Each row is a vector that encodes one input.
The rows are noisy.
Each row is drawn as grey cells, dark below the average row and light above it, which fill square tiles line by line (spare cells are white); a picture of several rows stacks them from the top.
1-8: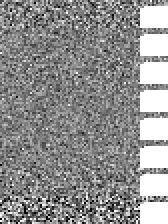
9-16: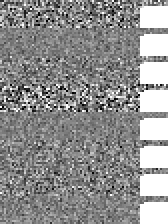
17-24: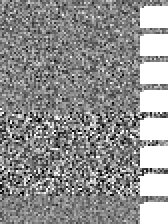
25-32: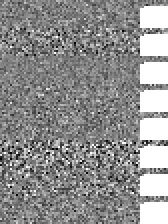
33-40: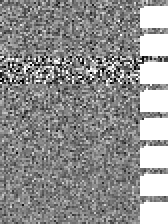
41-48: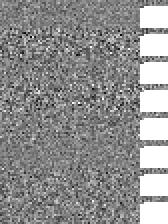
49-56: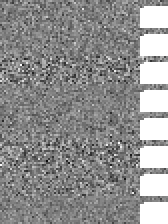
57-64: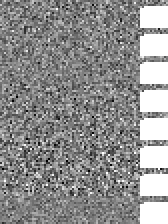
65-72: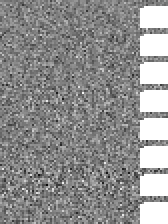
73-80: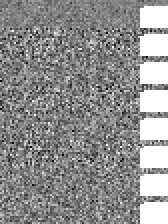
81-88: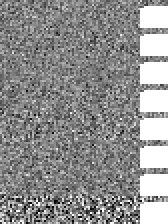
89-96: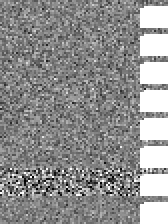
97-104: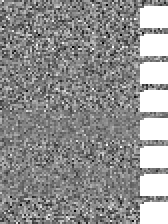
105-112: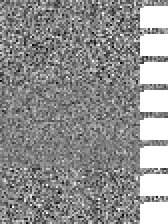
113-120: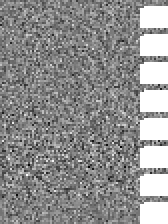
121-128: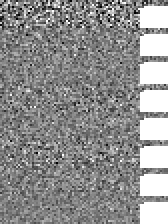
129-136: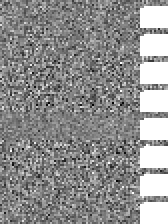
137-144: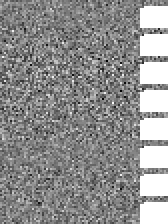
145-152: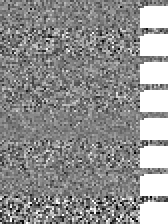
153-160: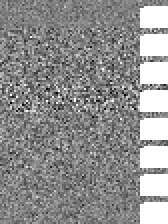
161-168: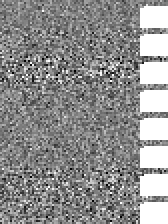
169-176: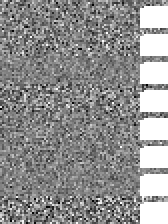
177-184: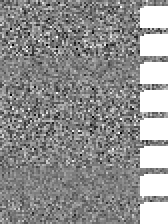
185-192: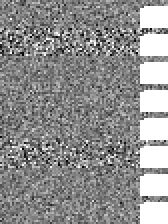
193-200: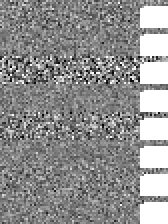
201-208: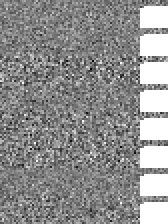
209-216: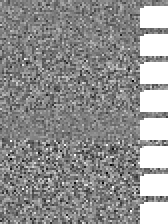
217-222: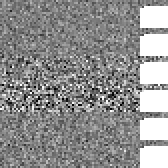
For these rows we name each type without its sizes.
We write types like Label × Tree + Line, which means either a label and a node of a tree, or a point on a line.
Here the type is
(Bool × Bool × Bool × Bool + Line) × Line.
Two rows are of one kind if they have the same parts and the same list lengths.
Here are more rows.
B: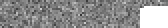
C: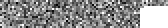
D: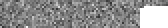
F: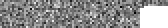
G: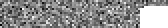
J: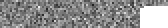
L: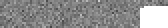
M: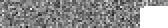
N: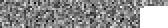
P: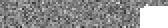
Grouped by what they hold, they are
B, D, F, G, J, L, N
C, M, P

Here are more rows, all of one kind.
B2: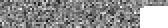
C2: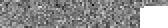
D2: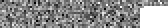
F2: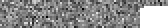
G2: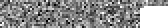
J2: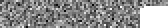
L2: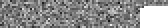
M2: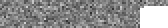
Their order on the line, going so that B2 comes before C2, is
B2, L2, G2, D2, C2, F2, J2, M2.
